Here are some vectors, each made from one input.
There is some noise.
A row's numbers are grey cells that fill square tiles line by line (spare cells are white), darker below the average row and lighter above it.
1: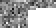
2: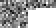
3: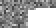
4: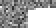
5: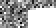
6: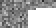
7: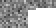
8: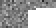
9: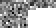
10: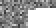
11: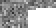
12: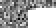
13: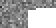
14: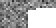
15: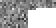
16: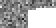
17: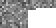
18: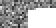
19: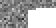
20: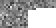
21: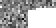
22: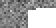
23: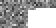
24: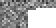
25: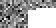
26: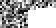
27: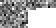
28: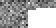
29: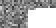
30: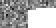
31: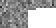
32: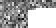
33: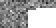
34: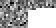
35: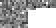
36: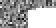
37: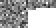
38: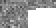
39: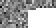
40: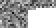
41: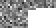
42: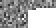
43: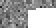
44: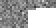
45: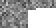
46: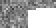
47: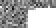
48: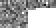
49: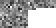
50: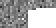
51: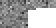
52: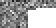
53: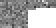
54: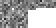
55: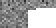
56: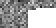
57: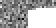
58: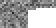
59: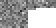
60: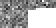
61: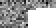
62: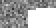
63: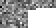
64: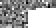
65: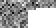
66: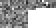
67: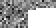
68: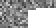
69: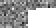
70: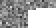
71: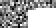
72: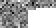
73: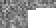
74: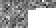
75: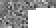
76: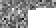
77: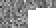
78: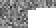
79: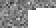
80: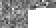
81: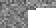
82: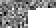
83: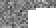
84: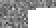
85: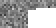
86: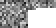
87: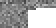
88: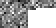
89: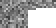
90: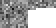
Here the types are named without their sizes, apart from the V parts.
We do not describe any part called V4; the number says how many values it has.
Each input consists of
either a true/false value and a value of V4, or a list of points on a line.
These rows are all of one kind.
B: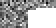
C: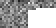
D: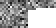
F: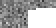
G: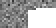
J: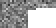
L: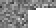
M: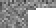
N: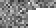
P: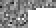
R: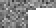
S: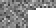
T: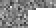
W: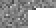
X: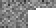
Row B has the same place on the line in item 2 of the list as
C, G, M and P.
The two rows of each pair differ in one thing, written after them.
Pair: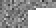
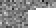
the place on the line in item 2 of the list
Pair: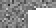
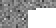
the place on the line in item 1 of the list
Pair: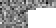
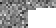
the place on the line in item 2 of the list
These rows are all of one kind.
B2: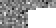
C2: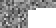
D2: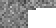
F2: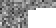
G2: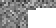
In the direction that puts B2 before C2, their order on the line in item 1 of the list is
B2, G2, D2, C2, F2.
